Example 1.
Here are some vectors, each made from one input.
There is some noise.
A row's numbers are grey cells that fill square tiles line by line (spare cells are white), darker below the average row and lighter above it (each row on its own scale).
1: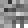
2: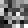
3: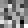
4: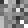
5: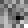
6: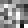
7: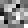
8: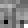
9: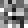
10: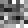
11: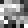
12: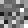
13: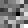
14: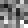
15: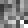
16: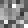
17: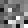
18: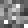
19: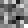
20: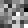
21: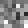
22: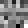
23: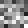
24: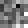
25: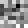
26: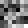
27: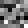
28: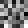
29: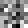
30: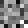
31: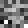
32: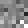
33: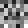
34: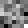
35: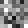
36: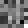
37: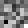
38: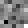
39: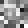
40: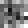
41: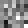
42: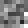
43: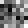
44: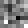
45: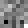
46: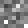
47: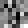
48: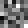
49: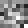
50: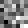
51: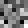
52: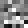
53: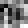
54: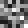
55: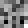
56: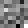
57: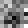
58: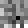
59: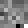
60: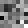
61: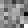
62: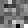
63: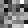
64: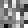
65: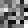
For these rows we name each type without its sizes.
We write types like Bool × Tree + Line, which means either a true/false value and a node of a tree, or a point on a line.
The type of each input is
Bool × Bool × Bool × Bool × Tree.
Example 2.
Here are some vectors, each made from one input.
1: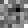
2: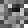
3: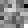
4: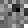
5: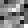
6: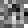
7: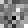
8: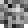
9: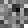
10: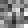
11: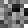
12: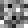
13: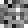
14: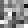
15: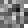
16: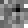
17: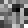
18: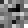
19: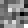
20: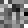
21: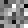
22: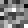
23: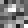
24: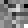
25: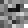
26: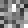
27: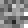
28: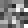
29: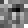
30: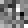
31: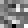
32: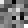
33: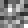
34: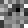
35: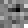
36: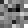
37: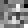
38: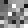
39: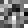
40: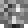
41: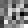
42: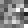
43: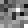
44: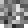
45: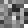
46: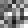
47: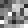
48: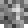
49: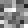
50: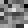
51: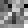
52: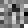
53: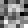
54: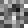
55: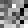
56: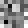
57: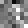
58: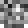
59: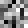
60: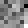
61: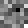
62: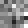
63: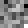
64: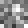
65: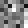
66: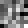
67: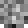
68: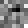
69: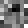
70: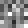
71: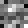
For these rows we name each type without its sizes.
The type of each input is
Line × (Line × Line + Unit).
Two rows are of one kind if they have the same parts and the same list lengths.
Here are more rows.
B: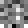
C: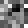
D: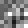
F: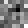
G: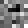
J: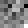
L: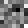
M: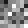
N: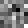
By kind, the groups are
B, D, J, M
C, F, G, L, N

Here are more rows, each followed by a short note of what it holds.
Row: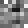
a point on a line
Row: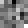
a point on each of three lines
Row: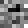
a point on a line
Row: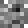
a point on a line
